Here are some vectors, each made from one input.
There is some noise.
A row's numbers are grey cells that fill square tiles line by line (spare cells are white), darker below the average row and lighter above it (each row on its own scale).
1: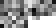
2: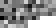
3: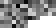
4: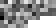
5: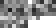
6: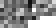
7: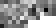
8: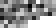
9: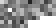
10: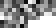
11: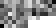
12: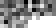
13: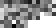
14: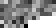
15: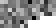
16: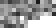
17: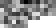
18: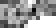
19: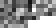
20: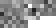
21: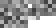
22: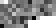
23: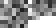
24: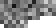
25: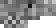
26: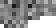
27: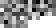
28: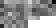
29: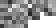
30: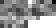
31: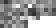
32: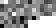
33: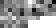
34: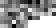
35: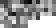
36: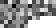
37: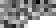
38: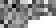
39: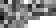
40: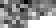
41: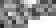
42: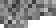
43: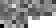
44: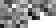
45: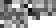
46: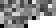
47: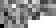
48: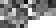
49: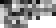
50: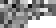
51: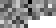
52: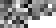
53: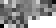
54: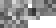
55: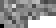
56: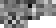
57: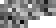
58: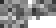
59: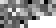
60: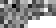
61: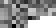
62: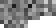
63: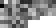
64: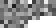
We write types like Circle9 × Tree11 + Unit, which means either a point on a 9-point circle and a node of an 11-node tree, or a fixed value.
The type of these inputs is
(Bool × Bool × Bool + Unit) × Line6.
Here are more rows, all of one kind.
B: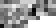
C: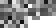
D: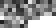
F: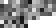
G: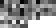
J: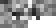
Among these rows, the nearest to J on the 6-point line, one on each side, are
B and D.
